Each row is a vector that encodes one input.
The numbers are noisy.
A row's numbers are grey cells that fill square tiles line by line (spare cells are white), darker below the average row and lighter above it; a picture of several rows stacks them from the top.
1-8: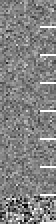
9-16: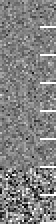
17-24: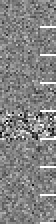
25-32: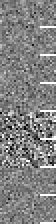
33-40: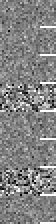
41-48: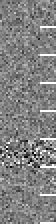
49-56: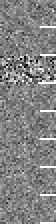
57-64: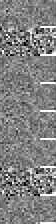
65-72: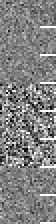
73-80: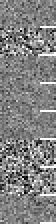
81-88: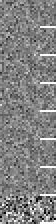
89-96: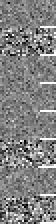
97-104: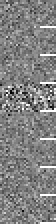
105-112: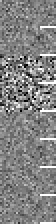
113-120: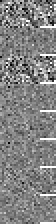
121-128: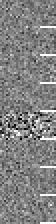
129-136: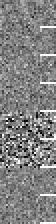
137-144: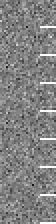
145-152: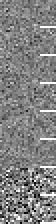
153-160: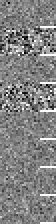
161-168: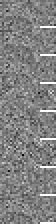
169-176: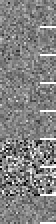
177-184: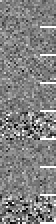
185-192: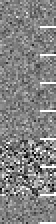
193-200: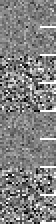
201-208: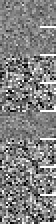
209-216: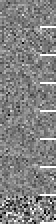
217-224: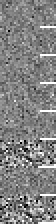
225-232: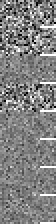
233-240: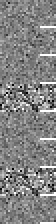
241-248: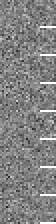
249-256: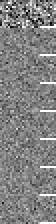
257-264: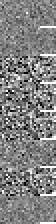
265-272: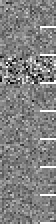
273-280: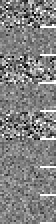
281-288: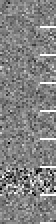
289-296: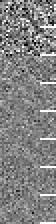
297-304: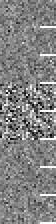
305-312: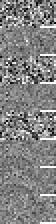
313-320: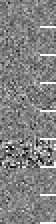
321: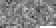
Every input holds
either a point on a 10-point circle, or a list of up to two points on an 11-point line.
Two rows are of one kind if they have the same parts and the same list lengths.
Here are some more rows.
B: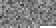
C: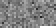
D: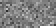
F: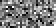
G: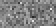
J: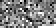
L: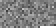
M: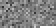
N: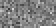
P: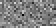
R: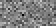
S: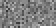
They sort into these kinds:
B, D, L, M, N, S
C, G
F, J
P, R

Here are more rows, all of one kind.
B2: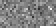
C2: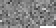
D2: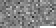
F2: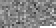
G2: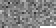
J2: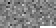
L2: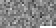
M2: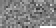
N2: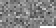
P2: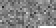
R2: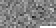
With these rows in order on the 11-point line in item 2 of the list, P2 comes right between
D2 and N2.
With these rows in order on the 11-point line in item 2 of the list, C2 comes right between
G2 and N2.
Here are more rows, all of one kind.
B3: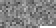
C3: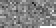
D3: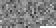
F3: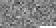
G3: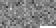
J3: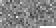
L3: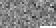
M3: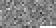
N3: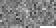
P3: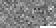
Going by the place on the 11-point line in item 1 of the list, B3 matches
F3, G3 and M3.
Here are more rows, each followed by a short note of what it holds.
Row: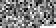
a point on a 10-point circle
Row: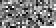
a point on a 10-point circle
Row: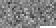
a list of two items
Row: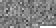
a list of one item
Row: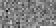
a list of one item
